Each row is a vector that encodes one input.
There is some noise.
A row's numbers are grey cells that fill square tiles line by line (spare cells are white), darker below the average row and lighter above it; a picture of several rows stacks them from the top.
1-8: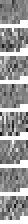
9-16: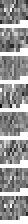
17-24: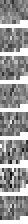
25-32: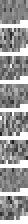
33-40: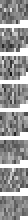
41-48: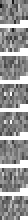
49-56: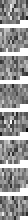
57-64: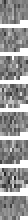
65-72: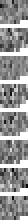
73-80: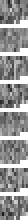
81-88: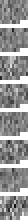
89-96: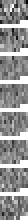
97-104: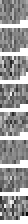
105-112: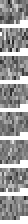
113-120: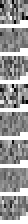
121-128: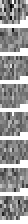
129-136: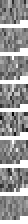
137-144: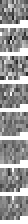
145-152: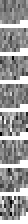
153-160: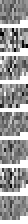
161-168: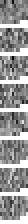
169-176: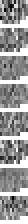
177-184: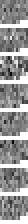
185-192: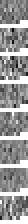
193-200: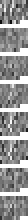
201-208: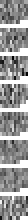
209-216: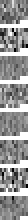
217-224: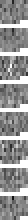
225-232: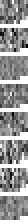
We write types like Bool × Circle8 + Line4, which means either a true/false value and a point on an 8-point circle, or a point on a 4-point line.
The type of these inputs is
Bool × (Line9 + Line12).
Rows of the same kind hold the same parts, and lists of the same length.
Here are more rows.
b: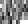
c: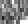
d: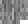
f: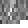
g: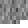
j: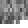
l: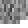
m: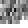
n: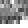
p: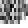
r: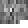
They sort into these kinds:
b, c, f, j, n, r
d, g, l, m, p

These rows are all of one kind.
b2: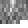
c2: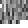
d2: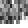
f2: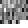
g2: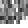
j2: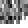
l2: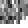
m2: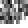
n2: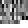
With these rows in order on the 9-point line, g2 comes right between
b2 and l2.
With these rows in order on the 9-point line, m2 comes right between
d2 and n2.
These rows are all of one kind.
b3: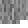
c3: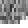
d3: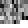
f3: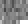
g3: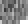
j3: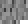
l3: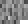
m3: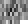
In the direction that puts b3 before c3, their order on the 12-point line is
f3, g3, j3, l3, b3, d3, m3, c3.
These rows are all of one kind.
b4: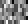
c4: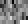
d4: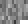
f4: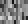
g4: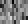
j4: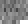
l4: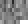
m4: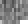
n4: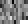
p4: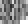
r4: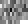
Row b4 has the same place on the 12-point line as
c4, g4, l4 and m4.
